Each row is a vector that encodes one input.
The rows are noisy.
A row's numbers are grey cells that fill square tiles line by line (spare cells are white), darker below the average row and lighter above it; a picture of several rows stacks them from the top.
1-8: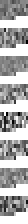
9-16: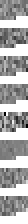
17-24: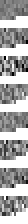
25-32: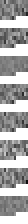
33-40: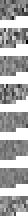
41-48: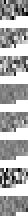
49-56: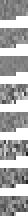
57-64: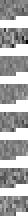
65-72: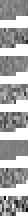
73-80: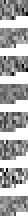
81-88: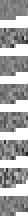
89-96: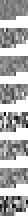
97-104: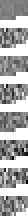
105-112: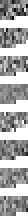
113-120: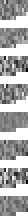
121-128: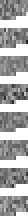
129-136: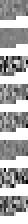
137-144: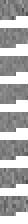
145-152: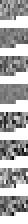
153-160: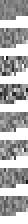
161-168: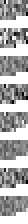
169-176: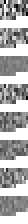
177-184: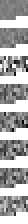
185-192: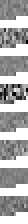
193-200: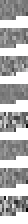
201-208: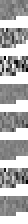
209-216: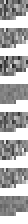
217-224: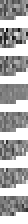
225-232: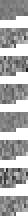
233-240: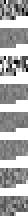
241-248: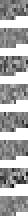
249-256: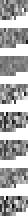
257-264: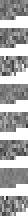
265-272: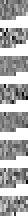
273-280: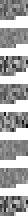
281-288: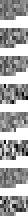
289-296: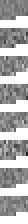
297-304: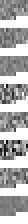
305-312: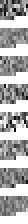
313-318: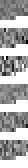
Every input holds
either a fixed value, or two labels (each one of 7).
